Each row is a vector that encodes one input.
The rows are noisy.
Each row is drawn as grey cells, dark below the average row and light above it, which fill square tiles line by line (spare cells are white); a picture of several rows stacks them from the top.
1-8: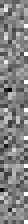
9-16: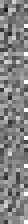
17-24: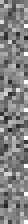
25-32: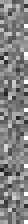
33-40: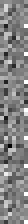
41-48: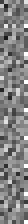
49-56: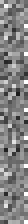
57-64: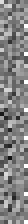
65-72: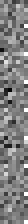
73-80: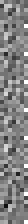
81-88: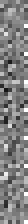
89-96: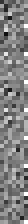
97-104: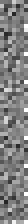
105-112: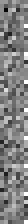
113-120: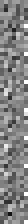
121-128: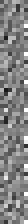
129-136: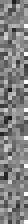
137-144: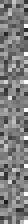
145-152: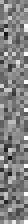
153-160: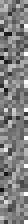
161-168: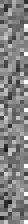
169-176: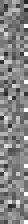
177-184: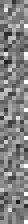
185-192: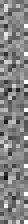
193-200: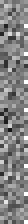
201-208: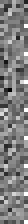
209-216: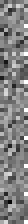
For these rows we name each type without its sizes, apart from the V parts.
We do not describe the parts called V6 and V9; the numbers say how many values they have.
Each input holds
a true/false value and a value of V9, together with either a point on a circle, or a value of V6.
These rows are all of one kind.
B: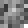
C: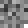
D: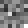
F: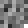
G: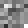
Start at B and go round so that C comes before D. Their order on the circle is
B, F, G, C, D.
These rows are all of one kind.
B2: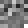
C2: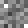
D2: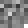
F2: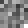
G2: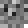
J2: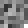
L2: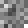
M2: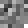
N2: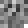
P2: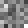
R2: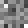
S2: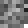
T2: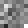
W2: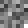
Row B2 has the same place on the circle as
G2, S2 and W2.
